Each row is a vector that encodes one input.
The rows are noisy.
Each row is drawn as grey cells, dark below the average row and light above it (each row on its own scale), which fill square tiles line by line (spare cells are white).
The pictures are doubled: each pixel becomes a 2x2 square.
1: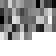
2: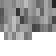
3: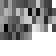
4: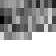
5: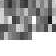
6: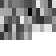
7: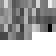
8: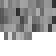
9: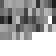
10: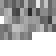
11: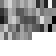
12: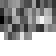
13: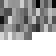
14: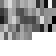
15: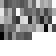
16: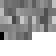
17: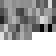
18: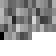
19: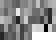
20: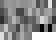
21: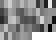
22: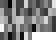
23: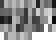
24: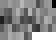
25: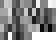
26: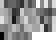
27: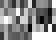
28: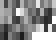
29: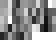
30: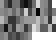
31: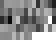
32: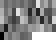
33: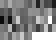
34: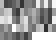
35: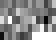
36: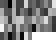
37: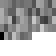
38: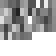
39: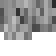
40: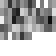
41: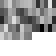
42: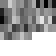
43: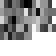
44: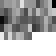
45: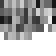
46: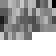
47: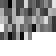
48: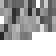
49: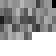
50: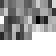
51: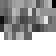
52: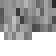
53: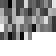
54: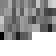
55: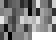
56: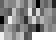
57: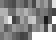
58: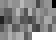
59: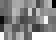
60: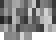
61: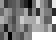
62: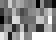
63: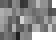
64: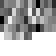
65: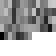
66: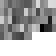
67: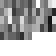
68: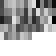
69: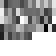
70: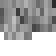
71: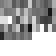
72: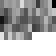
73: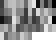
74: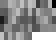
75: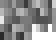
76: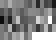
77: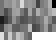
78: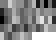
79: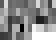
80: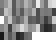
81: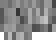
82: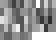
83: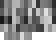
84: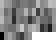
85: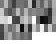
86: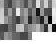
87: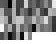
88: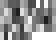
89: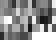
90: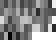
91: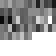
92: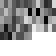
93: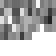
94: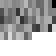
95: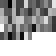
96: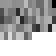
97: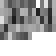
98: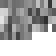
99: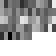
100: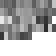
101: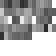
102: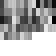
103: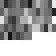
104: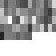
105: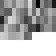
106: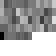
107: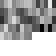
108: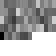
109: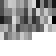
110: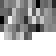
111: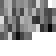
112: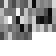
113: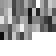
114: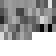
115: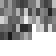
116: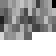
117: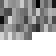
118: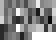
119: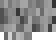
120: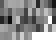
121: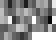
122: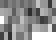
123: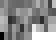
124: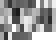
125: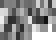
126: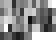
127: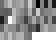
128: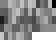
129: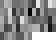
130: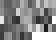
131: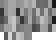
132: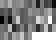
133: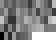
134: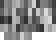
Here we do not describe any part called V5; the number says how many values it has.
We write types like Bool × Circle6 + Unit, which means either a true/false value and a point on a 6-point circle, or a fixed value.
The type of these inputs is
List2(Label6 × V5).
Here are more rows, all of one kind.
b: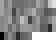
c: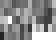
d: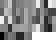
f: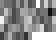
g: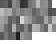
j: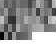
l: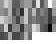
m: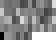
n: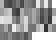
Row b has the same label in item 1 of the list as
d and l.
